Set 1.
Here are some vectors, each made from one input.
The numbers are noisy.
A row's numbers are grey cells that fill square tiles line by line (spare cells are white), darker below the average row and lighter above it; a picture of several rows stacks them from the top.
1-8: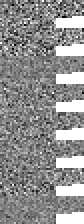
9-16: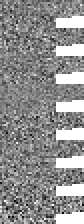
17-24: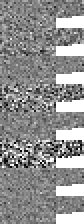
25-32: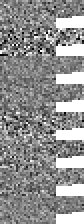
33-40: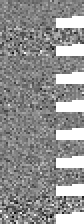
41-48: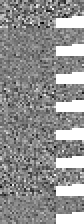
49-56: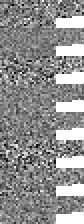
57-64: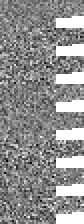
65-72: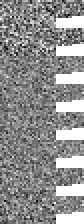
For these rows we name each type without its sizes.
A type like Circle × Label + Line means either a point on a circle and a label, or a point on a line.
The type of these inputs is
List(Line).
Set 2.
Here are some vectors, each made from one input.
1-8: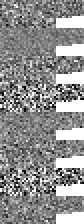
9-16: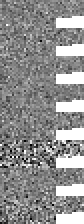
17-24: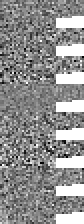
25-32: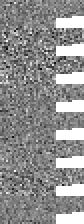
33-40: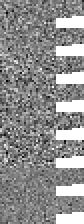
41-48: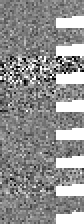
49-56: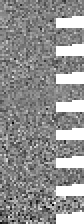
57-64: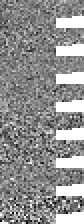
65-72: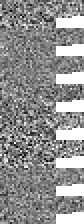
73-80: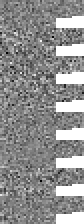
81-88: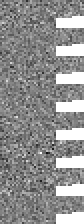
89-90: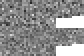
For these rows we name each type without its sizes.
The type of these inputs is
Bool × Bool × Bool × Line × Line + Unit.
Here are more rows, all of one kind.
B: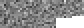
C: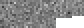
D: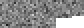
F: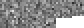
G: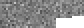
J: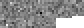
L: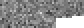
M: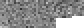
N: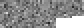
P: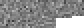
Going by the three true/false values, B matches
J and N.
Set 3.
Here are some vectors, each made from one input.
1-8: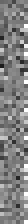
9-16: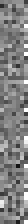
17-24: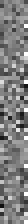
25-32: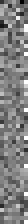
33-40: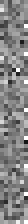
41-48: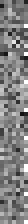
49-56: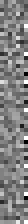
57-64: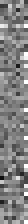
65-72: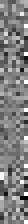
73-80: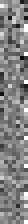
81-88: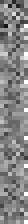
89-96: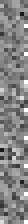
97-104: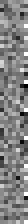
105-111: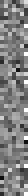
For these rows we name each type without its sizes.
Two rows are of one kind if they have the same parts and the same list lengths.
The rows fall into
2 kinds.
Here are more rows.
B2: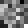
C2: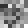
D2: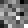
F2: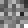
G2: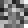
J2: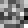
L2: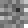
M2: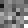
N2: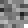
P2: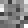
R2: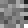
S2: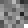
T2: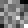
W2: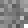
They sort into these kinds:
B2, D2, F2, N2, S2, T2
C2, G2, J2, L2, M2, P2, R2, W2

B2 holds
a point on a line.
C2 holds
three true/false values.
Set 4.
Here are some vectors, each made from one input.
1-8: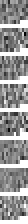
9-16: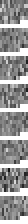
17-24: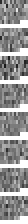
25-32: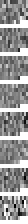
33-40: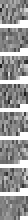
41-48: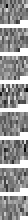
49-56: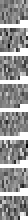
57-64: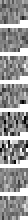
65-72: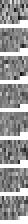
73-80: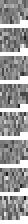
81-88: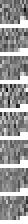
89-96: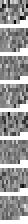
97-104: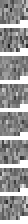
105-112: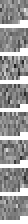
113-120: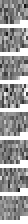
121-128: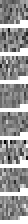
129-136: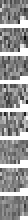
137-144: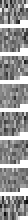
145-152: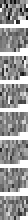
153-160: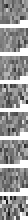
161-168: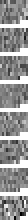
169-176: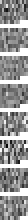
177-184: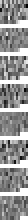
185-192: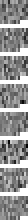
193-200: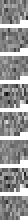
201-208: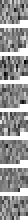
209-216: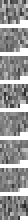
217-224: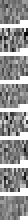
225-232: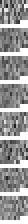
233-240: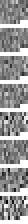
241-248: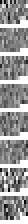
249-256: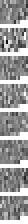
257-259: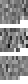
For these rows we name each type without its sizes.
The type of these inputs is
List(Line).
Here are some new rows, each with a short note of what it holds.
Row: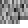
the empty list
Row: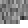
a list of one item
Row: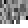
the empty list
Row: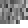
a list of one item
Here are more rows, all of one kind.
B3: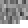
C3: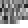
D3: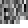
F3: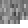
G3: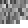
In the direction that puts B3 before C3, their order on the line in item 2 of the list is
D3, F3, B3, G3, C3.
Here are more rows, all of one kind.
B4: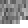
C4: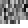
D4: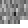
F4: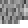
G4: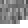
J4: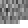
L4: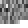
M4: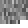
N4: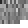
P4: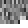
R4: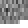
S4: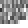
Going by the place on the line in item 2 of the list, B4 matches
C4, F4, N4 and P4.
